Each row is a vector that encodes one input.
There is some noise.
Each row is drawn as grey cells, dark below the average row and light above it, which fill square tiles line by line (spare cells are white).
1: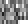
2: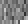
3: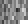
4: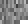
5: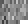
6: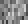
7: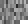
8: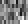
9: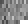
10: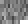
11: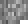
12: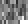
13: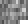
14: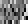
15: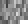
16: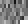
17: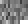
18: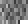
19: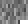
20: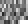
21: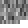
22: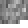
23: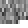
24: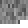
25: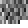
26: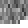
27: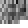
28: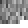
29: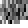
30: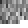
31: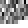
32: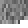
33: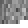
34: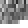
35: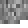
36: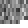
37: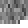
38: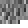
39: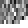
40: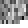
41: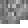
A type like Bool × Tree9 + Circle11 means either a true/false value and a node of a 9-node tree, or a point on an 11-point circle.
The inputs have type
Bool × (Circle5 + Unit).
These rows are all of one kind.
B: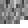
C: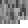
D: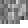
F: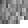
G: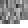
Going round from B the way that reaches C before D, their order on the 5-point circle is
B, F, C, G, D.
